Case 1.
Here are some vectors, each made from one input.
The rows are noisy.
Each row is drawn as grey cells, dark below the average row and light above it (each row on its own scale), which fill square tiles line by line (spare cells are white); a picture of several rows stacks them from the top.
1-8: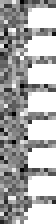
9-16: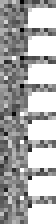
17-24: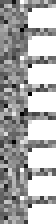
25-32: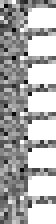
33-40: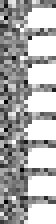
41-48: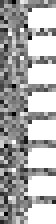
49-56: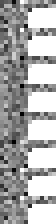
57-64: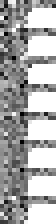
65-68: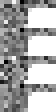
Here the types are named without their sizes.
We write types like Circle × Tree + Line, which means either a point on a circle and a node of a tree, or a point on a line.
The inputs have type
Line.
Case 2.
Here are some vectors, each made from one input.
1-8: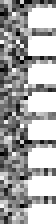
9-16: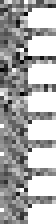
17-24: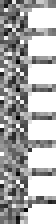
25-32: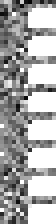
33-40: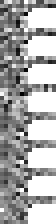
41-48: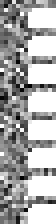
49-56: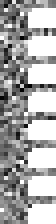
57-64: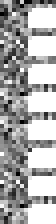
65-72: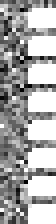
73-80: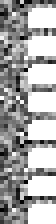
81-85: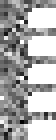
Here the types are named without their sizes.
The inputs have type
Label.
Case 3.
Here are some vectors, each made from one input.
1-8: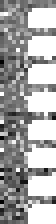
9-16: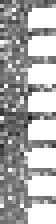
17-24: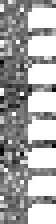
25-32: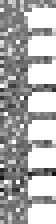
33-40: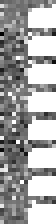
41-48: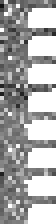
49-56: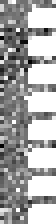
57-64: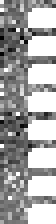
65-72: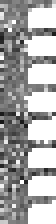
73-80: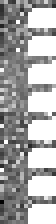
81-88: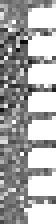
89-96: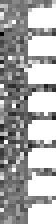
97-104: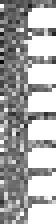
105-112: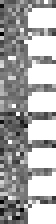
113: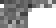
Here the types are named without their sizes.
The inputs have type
Label.
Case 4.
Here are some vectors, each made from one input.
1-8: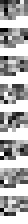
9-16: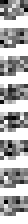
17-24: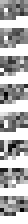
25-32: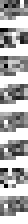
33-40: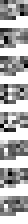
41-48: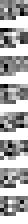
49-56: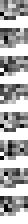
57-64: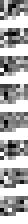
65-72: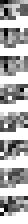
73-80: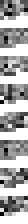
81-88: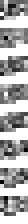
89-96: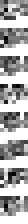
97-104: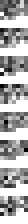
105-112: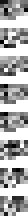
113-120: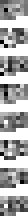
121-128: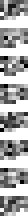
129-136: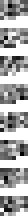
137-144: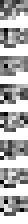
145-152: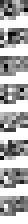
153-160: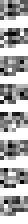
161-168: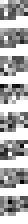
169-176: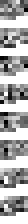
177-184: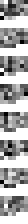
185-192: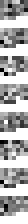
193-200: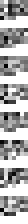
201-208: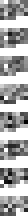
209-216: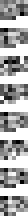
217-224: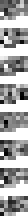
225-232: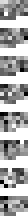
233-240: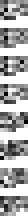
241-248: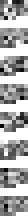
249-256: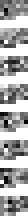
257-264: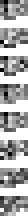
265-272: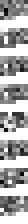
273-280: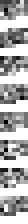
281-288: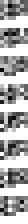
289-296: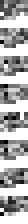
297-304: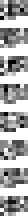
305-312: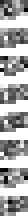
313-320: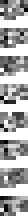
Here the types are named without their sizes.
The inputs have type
Label.
